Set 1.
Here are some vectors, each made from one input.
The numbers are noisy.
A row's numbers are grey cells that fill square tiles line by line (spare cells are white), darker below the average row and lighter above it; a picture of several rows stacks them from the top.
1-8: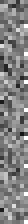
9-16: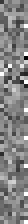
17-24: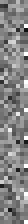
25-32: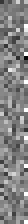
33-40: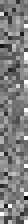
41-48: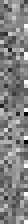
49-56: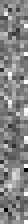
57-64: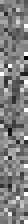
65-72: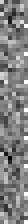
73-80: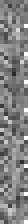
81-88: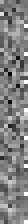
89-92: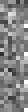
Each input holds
either a fixed value, or four true/false values.
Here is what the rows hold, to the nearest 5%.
About 5% of them hold a fixed value. The rest hold four true/false values.
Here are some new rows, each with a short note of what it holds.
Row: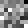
a fixed value
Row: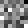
a fixed value
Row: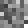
four true/false values
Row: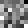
a fixed value
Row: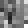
four true/false values
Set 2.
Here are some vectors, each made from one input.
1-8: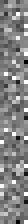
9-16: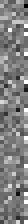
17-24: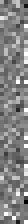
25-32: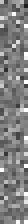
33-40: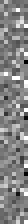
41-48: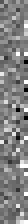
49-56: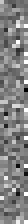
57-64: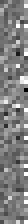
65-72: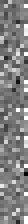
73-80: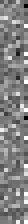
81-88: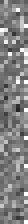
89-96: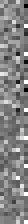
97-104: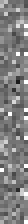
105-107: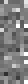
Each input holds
four true/false values.
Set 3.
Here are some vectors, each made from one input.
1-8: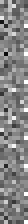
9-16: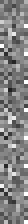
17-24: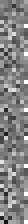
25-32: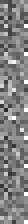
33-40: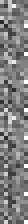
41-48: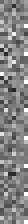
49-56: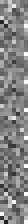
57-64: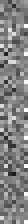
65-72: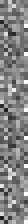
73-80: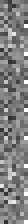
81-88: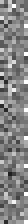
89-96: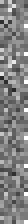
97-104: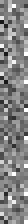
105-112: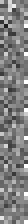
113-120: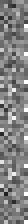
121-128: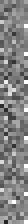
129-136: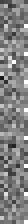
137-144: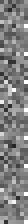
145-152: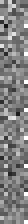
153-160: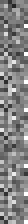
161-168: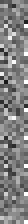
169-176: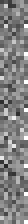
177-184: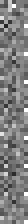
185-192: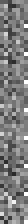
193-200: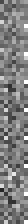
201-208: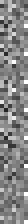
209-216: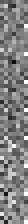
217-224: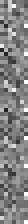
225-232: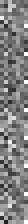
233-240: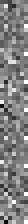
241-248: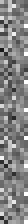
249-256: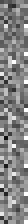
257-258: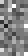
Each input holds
a point on a 4-point line.
